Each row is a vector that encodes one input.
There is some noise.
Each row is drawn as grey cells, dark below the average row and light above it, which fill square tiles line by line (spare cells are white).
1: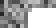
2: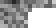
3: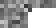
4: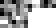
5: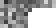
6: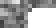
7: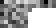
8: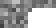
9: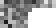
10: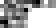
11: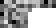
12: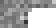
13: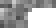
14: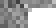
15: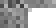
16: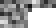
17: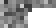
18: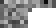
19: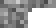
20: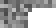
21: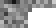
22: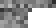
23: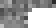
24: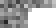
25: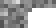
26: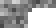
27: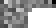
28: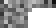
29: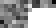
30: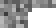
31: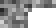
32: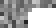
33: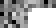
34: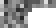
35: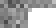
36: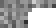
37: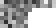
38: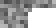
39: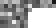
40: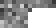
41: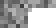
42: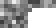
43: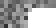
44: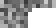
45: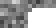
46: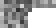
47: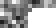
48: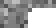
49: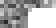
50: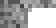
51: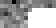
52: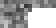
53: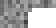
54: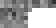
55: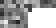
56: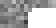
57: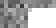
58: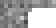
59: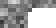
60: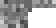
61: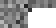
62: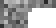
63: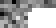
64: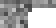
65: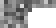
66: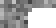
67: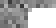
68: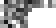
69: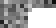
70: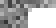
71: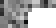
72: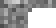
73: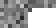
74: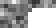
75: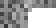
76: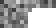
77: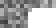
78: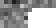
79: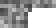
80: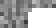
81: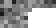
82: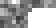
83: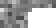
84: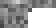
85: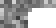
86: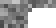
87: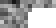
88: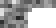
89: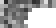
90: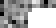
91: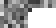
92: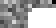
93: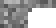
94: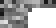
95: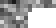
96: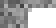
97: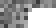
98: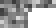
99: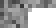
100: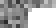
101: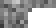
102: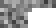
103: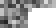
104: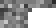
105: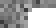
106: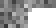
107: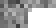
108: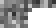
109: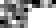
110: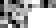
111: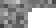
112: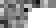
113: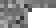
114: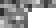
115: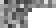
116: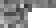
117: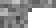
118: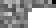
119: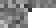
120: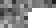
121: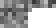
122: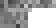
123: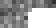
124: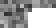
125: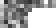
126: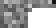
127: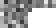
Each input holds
a point on an 8-point circle and a true/false value.
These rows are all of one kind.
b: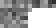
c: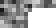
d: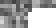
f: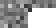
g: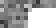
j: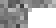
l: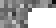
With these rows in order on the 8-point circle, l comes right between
b and f.
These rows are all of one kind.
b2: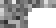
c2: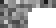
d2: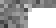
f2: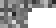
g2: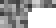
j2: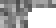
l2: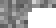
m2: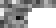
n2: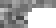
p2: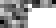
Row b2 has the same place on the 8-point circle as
g2, j2 and l2.
